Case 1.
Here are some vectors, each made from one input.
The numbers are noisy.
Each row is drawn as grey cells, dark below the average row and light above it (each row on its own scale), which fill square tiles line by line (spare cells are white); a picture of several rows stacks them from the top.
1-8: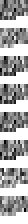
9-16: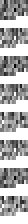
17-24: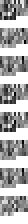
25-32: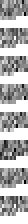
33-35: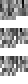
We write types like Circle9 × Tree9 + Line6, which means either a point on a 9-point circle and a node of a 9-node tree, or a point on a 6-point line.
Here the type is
Line4 + Line5.
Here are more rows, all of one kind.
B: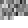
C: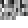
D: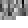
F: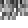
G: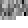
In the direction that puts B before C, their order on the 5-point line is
D, G, B, F, C.
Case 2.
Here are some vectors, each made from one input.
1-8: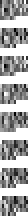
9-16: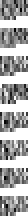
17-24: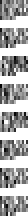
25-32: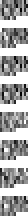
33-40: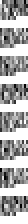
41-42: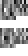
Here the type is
Bool × Label5.
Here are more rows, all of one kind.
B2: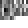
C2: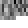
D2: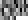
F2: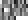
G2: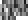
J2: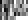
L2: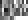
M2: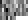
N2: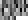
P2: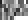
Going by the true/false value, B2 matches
J2, L2, M2 and P2.
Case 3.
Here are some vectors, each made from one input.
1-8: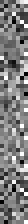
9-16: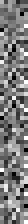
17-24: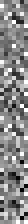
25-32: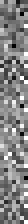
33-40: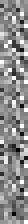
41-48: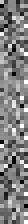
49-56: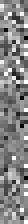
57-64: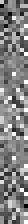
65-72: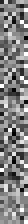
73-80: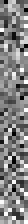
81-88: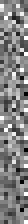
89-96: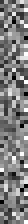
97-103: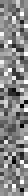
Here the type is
Bool × Bool × Bool + Line7.
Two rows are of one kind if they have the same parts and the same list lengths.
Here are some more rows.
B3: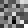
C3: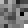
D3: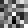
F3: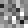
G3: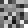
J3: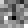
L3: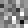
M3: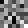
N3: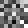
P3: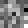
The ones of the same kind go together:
B3, D3, G3, M3, N3
C3, F3, J3, L3, P3

